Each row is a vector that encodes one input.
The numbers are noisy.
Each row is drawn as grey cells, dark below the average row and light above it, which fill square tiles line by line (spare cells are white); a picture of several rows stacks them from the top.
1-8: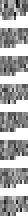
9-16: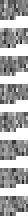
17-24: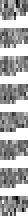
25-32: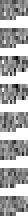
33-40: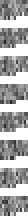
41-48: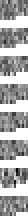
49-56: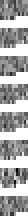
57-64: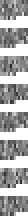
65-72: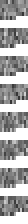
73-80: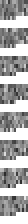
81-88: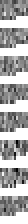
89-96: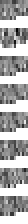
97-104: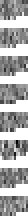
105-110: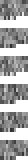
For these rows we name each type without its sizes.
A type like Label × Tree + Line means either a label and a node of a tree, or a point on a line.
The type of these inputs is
Bool × List(Line).
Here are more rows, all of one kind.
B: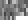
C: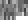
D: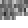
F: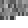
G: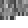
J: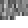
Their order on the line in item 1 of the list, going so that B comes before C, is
D, F, G, B, C, J.
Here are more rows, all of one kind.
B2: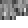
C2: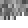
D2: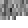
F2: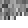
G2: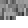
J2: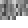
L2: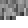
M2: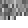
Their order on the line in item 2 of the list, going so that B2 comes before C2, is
L2, B2, M2, F2, C2, D2, J2, G2.
